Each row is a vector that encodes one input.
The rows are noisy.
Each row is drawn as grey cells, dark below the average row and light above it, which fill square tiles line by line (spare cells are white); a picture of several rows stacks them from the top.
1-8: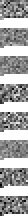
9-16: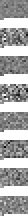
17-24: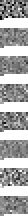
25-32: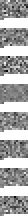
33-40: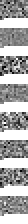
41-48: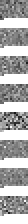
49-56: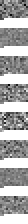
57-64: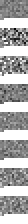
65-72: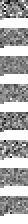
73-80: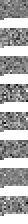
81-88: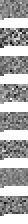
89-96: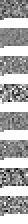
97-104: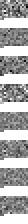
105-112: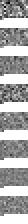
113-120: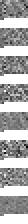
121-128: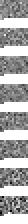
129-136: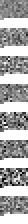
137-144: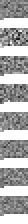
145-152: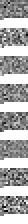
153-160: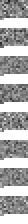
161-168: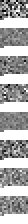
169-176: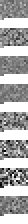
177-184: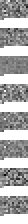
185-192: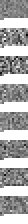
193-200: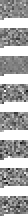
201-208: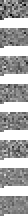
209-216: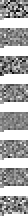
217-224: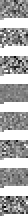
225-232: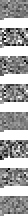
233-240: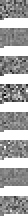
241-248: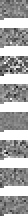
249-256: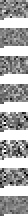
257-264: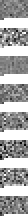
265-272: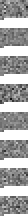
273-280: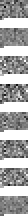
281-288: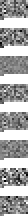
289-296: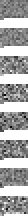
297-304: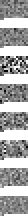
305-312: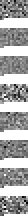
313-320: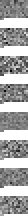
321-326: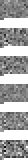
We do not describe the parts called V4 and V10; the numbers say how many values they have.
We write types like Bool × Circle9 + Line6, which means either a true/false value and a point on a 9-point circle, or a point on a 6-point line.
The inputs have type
Line8 + Line14 × V4 × V10.
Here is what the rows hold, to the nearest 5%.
About 30% of them hold a point on an 8-point line. The rest hold a point on a 14-point line, a value of V4 and a value of V10.
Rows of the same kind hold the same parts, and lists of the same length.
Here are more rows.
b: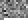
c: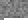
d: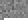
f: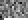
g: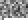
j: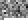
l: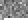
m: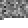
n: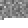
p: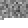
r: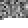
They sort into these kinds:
b, c, d, g, j, l, m, n, p
f, r

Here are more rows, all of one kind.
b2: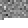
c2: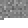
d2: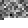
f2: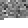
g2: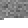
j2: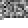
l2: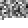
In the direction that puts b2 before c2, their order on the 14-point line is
l2, b2, j2, f2, d2, g2, c2.
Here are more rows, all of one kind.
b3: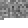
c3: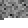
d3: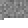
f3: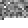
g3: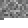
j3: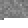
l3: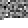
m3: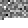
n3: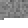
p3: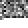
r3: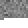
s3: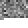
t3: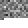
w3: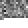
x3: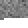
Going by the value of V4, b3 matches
g3, l3, p3 and w3.
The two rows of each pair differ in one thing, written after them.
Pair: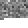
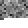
the place on the 14-point line
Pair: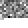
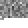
the value of V4
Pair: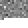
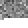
the value of V10
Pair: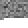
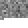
the place on the 14-point line
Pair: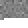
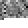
the value of V10
